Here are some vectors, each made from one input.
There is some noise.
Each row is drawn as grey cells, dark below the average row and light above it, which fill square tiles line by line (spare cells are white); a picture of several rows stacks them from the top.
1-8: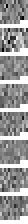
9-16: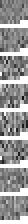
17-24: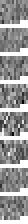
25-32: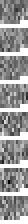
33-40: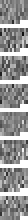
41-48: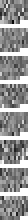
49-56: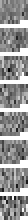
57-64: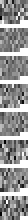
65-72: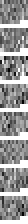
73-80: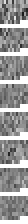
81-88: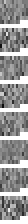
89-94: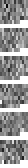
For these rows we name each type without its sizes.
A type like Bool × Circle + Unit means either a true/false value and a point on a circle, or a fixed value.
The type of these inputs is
Circle.
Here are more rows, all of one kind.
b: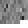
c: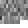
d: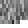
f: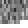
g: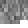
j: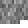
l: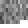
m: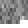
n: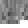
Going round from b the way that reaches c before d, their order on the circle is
b, c, l, j, f, d, g, m, n.
